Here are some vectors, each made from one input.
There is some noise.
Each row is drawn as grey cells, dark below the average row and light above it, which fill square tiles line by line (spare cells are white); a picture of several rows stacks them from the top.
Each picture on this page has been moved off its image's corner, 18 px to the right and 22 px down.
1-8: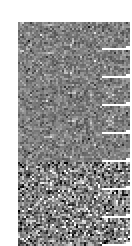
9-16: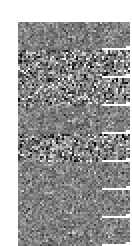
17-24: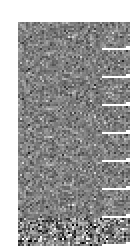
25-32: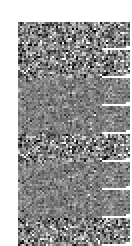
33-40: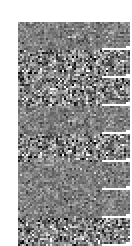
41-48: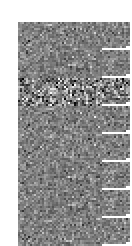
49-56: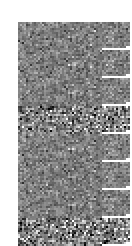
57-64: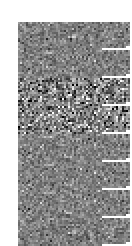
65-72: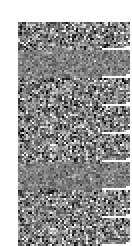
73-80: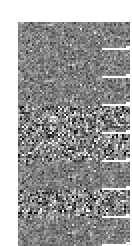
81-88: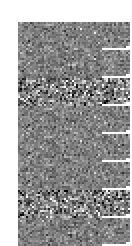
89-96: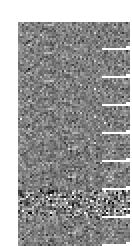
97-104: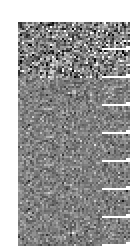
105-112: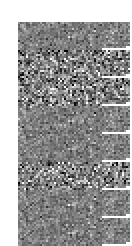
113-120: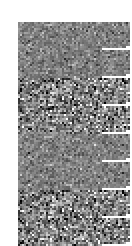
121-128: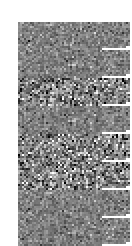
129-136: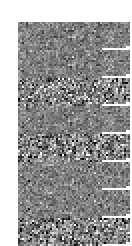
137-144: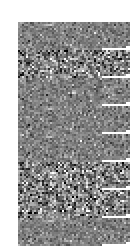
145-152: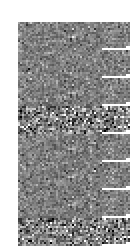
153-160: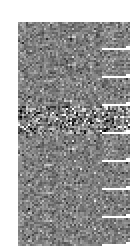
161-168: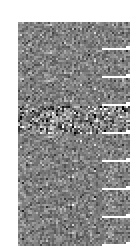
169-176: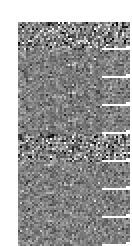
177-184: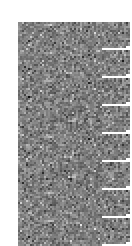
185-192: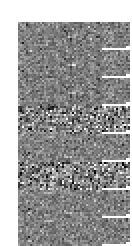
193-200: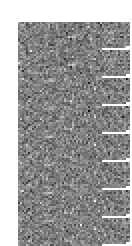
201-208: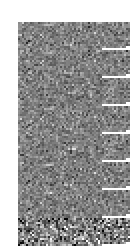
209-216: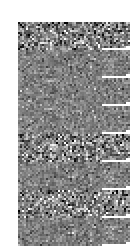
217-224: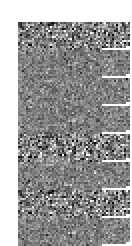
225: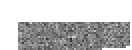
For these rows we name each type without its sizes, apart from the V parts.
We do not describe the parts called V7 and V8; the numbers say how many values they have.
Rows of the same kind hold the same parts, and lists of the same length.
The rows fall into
3 kinds.
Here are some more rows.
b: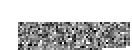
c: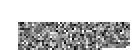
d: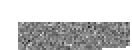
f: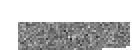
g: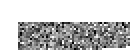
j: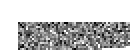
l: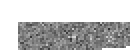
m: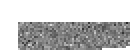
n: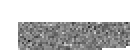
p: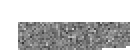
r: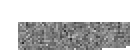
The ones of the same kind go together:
b, c, g, j
d, l, m, n
f, p, r

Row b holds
a value of V7.
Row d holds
a label, a point on a line and a true/false value.
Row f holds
a label, a true/false value and a value of V8.
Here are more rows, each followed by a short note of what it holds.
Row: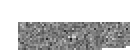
a label, a point on a line and a true/false value
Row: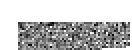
a value of V7
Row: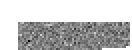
a label, a point on a line and a true/false value
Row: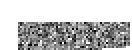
a value of V7
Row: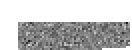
a label, a point on a line and a true/false value
